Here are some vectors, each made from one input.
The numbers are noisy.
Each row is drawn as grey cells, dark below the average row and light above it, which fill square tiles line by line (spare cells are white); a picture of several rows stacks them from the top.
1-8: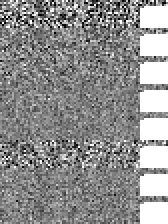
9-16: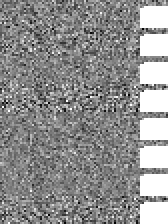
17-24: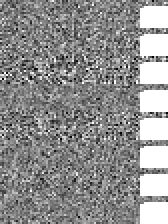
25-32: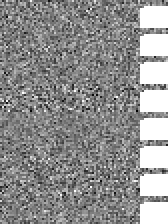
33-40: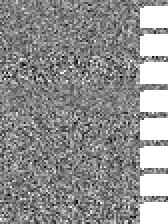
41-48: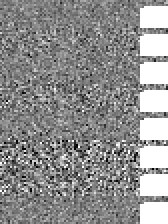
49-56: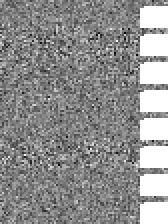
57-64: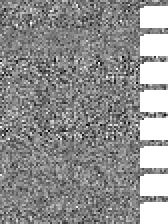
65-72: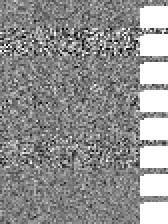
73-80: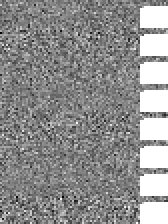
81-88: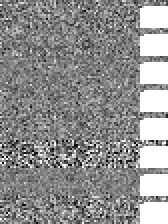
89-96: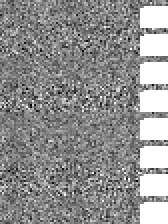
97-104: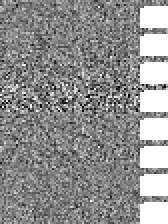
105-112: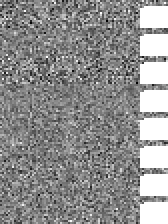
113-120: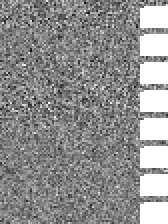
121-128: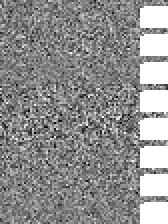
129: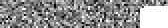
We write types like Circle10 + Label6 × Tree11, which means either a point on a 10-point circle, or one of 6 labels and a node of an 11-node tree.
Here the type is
(Bool × Line5 + Line6) × Tree7.
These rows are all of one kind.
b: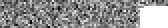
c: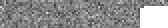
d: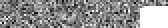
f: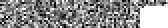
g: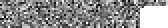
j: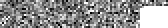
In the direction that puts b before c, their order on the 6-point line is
j, b, g, d, f, c.
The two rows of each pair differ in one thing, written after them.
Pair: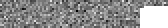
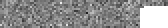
the node of the tree
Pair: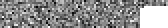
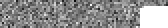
the true/false value
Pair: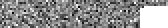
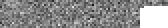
the true/false value
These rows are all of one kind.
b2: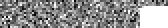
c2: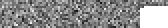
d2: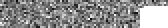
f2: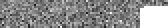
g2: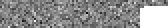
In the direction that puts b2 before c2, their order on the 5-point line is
b2, c2, g2, f2, d2.
